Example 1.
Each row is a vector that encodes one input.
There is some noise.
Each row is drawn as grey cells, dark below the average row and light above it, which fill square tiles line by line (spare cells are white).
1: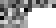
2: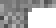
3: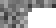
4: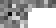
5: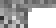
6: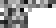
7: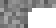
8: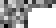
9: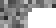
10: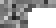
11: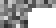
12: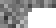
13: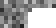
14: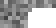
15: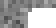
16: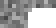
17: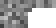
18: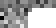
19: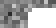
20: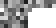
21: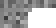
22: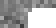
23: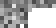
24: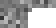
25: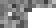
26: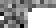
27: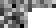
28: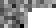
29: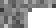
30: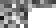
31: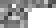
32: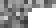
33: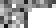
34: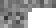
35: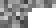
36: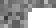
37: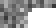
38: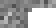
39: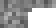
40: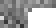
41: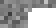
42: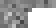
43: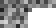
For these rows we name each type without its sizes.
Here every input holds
a true/false value, together with either a point on a circle, or a fixed value.
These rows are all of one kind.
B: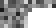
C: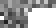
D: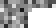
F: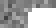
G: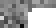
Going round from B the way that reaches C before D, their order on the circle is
B, C, D, G, F.
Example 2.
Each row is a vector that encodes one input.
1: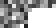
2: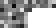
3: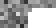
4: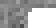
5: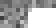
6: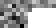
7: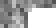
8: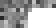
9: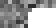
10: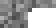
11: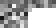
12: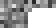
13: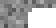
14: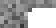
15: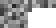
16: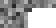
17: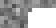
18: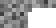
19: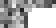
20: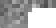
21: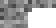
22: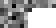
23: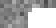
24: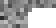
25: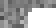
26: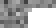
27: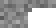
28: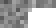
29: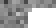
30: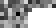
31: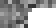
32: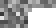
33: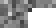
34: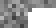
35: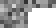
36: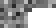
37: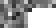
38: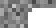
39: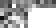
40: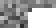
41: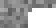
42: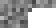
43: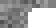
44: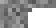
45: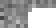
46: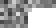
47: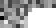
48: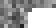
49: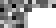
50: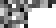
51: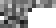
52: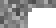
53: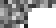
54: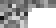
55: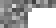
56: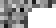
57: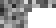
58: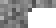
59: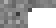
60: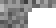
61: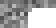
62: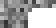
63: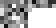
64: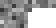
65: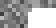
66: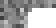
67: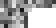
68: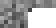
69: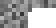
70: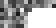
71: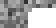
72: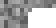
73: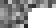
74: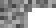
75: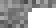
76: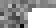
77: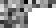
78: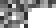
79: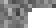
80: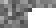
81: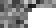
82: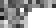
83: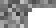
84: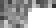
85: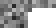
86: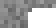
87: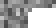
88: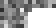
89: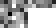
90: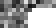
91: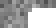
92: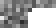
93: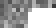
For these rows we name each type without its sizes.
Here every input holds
a list of points on a line.
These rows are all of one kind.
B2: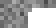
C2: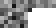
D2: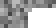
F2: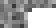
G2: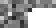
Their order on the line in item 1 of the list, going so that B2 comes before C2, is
B2, D2, F2, C2, G2.
